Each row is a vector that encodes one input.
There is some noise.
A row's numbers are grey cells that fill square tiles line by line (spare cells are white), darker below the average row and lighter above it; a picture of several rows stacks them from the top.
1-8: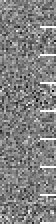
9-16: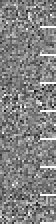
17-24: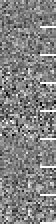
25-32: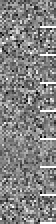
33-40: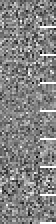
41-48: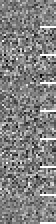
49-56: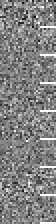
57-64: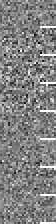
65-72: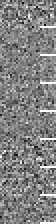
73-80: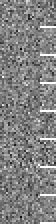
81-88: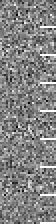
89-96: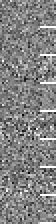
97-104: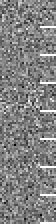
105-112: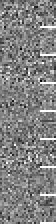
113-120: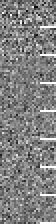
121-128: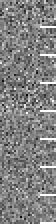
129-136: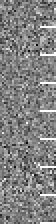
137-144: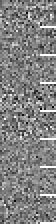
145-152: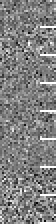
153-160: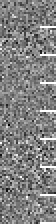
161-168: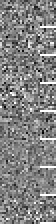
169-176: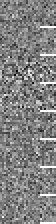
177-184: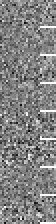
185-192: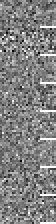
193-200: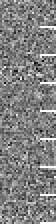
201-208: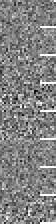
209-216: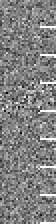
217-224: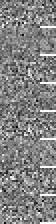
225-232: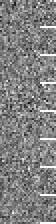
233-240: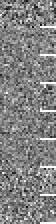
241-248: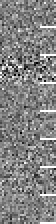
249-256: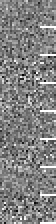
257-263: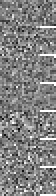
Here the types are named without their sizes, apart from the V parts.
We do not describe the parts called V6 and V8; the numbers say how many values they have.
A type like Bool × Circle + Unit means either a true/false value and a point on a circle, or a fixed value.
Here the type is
List(Line) + (Tree + V6) × V8.
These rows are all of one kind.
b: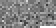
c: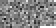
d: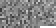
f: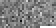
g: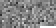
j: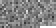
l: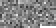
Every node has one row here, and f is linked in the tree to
c, d and g.
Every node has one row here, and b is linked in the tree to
c.
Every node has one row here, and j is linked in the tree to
d.
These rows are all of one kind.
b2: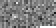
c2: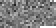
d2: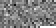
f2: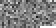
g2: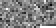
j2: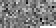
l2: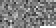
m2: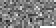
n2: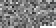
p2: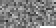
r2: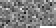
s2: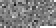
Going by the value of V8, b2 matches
j2, l2 and p2.
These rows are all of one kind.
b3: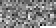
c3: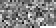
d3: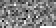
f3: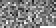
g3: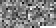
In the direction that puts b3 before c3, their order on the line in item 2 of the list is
b3, d3, c3, g3, f3.
